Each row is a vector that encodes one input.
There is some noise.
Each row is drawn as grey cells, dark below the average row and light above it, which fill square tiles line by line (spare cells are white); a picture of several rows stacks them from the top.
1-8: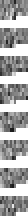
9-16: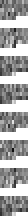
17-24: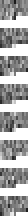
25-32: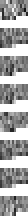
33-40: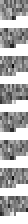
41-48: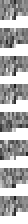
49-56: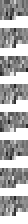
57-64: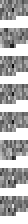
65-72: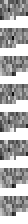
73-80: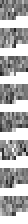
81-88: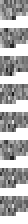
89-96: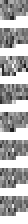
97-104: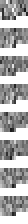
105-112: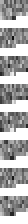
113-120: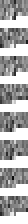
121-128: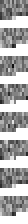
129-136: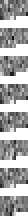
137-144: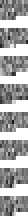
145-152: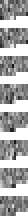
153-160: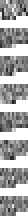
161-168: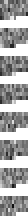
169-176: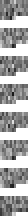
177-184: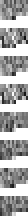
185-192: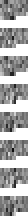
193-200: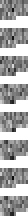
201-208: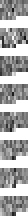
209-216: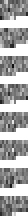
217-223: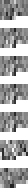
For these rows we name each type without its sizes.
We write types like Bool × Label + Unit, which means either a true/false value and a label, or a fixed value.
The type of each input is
Bool × Bool × Bool + Unit.
